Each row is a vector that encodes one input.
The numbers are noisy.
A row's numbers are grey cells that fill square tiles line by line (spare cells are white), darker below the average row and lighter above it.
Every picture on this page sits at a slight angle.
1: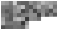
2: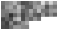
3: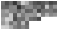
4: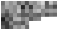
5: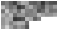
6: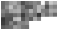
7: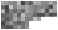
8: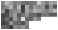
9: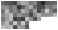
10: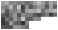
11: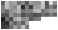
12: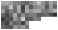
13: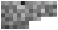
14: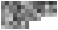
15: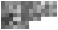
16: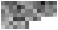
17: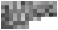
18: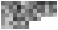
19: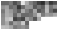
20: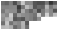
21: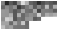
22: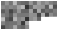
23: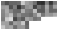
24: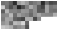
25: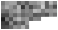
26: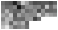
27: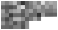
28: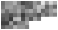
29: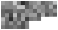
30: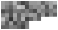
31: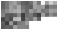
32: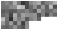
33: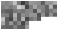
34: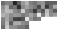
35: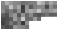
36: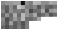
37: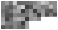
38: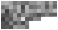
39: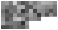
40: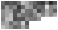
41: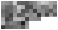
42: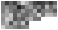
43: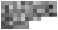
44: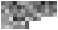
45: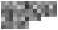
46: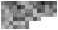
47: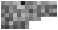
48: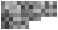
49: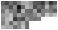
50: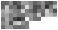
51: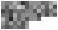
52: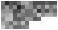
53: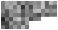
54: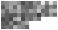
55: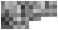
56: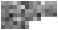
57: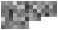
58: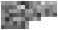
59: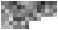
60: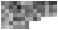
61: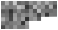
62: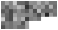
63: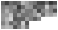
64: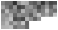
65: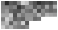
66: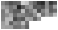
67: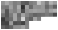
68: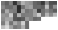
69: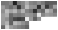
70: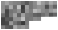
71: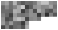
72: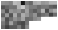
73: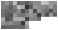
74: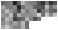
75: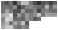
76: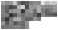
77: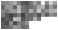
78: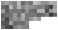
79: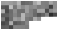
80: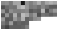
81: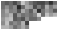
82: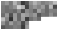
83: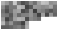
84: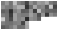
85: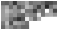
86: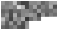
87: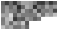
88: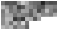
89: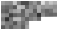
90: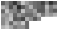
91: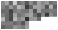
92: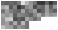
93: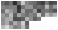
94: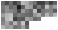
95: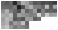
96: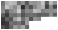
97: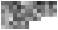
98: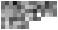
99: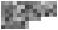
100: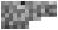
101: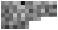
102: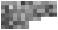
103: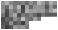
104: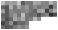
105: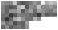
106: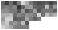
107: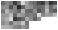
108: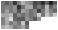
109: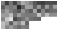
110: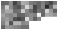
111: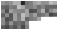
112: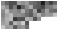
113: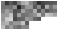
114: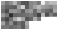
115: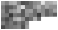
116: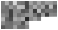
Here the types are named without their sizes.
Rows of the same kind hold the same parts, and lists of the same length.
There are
2 kinds of row.
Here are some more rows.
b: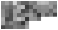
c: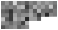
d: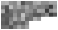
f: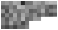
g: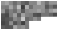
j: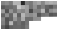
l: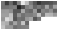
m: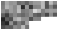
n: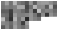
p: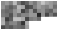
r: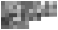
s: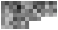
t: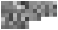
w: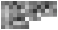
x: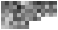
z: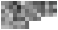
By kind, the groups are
b, c, d, f, g, j, m, n, p, r, t
l, s, w, x, z

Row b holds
a point on a circle.
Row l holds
a point on each of two lines and a true/false value.
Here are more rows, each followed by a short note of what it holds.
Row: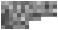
a point on a circle
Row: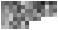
a point on each of two lines and a true/false value
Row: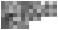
a point on a circle
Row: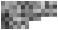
a point on a circle
